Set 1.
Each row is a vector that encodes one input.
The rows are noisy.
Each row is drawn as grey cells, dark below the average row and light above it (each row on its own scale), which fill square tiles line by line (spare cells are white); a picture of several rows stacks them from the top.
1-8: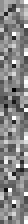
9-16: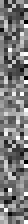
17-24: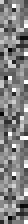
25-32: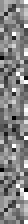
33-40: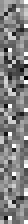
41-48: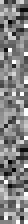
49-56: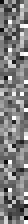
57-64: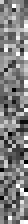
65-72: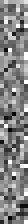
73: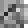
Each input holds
a point on an 11-point circle.
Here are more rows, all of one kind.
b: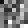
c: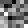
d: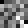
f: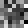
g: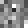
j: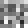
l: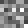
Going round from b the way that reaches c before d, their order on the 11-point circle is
b, j, g, f, c, l, d.
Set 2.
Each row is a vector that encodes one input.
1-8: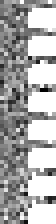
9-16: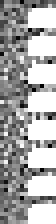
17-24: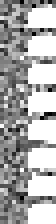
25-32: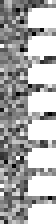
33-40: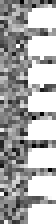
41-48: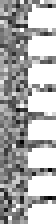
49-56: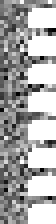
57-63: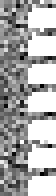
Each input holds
one of 5 labels.
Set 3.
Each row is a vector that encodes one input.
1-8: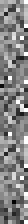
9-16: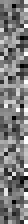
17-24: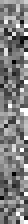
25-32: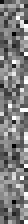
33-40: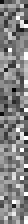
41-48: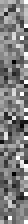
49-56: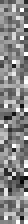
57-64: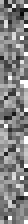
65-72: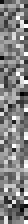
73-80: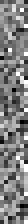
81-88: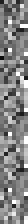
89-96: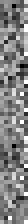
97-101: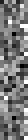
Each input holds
a point on an 11-point circle.
